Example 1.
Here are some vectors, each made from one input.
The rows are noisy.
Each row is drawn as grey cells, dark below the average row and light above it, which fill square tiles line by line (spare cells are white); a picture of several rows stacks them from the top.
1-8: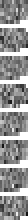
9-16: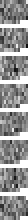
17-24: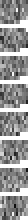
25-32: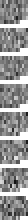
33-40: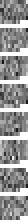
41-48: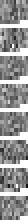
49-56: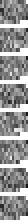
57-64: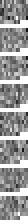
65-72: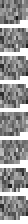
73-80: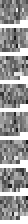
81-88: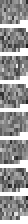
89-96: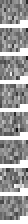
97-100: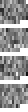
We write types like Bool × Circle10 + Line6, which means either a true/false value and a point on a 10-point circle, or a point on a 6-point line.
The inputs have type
Line8 × List2(Line6).
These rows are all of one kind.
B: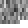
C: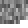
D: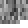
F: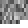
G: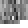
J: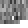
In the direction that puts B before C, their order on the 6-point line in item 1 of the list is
B, D, G, J, F, C.
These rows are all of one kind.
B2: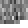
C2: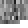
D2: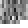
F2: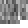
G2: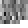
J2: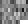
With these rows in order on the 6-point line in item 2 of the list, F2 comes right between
B2 and G2.
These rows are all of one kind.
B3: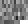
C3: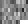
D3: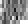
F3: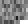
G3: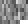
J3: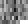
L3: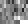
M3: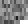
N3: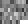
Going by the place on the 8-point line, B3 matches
F3, J3 and M3.
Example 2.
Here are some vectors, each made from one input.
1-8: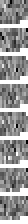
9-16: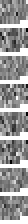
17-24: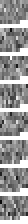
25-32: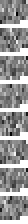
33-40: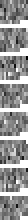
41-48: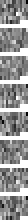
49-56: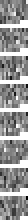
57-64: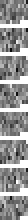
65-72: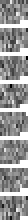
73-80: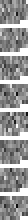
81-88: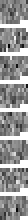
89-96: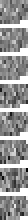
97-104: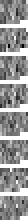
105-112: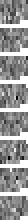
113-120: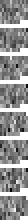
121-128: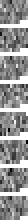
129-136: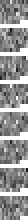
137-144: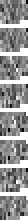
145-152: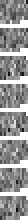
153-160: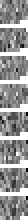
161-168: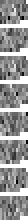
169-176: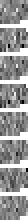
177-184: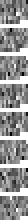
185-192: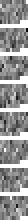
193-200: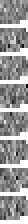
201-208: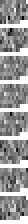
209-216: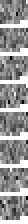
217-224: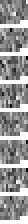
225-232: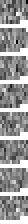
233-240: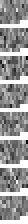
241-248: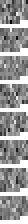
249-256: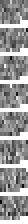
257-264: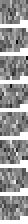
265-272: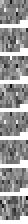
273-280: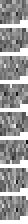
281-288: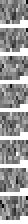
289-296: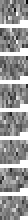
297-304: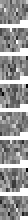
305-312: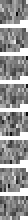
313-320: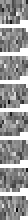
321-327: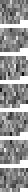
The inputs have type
(Line6 + Line14) × Line11.
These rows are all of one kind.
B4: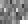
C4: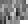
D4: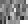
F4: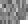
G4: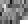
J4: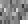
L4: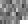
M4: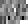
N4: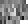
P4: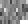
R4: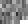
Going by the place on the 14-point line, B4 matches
C4, L4 and R4.
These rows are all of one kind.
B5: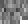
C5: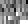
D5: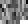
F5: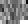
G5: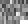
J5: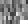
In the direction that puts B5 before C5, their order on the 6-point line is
D5, F5, B5, J5, G5, C5.
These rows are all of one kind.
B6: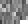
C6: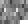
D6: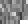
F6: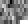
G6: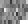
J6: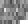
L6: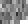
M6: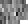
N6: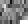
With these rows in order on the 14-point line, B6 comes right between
C6 and N6.
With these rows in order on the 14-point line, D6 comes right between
C6 and M6.
